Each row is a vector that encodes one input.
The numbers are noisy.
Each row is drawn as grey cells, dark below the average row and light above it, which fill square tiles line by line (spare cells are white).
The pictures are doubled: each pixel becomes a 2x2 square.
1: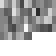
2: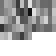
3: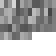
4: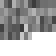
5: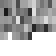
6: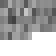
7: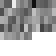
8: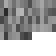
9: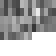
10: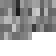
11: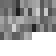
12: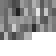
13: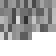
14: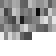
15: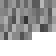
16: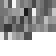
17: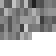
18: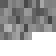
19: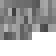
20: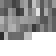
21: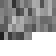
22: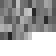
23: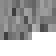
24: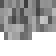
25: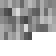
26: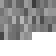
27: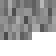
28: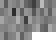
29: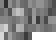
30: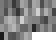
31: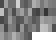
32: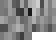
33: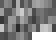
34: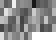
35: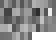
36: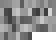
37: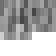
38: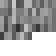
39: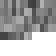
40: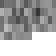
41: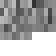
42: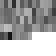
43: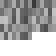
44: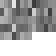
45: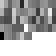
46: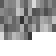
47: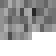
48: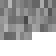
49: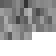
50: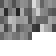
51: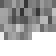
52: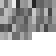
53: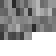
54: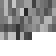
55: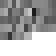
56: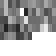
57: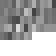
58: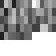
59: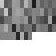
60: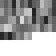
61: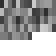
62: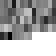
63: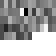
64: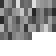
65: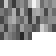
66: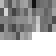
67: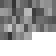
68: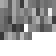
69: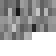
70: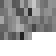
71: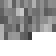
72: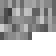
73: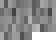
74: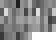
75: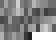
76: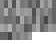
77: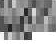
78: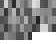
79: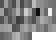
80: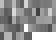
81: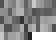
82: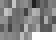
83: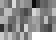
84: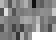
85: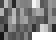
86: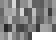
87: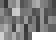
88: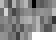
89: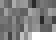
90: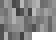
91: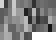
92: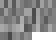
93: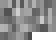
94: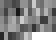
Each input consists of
one of 4 labels, together with either a point on a 4-point line, or a point on a 7-point line.
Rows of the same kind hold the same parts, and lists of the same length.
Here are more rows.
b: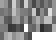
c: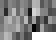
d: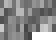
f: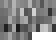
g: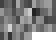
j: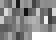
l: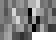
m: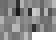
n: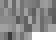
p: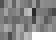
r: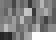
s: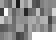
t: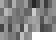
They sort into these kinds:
b, c, f, j, l, m, s, t
d, g, n, p, r

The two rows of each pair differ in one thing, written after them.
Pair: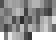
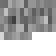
the label
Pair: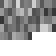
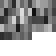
the place on the 4-point line
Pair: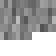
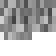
the place on the 4-point line
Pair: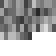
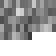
the place on the 4-point line
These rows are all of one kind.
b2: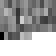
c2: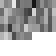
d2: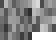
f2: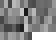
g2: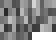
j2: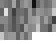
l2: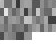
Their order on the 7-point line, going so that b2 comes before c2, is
d2, g2, b2, c2, f2, j2, l2.
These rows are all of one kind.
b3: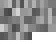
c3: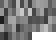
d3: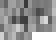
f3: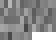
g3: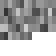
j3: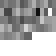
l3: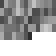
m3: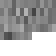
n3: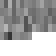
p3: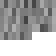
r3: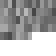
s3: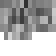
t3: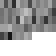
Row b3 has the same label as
g3 and j3.
